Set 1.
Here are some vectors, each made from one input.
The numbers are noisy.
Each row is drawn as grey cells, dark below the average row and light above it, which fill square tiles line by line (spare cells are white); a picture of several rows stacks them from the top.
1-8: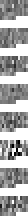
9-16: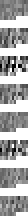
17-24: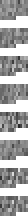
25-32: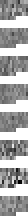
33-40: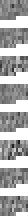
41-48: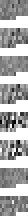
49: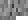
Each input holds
either one of 7 labels, or a point on a 5-point line.
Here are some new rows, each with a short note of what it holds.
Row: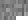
one of 7 labels
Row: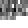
a point on a 5-point line
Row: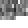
a point on a 5-point line
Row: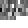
a point on a 5-point line
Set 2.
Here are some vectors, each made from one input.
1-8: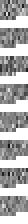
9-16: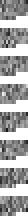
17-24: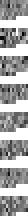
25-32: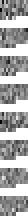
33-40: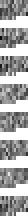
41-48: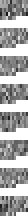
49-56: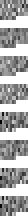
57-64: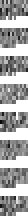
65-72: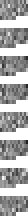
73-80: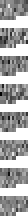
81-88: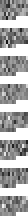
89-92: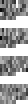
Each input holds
either a point on a 7-point line, or three true/false values.
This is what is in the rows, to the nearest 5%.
About 30% of them hold a point on a 7-point line. The rest hold three true/false values.
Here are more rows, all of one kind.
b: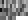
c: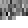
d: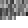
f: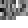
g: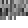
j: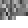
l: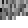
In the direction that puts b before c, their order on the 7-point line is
f, b, l, g, d, c, j.
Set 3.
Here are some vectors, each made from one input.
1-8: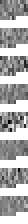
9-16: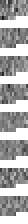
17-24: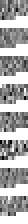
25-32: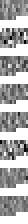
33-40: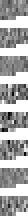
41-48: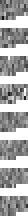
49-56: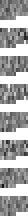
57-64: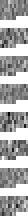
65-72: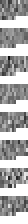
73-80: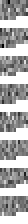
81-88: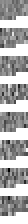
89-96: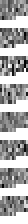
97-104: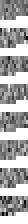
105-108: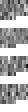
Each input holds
one of 9 labels and four true/false values.
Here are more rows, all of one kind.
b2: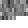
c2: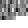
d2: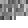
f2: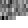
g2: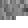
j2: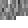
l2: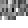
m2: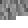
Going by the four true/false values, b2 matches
f2 and j2.
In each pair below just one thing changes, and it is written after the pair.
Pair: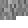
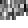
the label
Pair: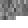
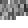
one of the four true/false values
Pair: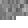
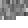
the label
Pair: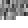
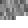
the label
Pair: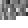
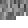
the label
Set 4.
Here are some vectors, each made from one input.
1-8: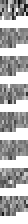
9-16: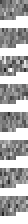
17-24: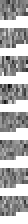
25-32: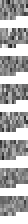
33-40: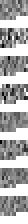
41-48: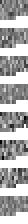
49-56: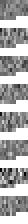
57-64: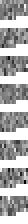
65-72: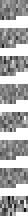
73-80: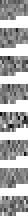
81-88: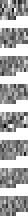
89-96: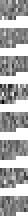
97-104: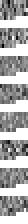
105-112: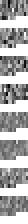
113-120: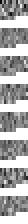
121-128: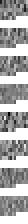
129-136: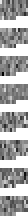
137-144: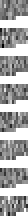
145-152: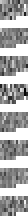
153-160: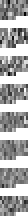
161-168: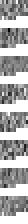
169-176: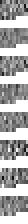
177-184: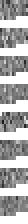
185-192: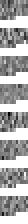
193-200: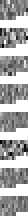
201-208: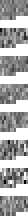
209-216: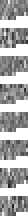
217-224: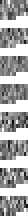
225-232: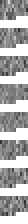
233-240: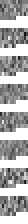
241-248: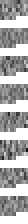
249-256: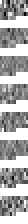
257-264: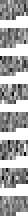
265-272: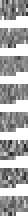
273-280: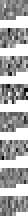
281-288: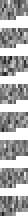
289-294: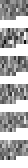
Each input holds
one of 9 labels, together with either a fixed value, or four true/false values.
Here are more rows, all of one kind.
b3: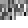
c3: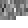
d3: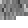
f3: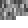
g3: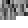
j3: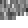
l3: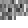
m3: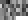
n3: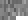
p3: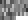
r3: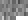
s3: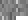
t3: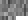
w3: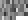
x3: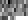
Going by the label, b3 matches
r3, s3, w3 and x3.
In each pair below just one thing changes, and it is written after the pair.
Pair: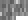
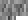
one of the four true/false values
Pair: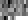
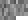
one of the four true/false values
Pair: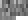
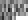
the label
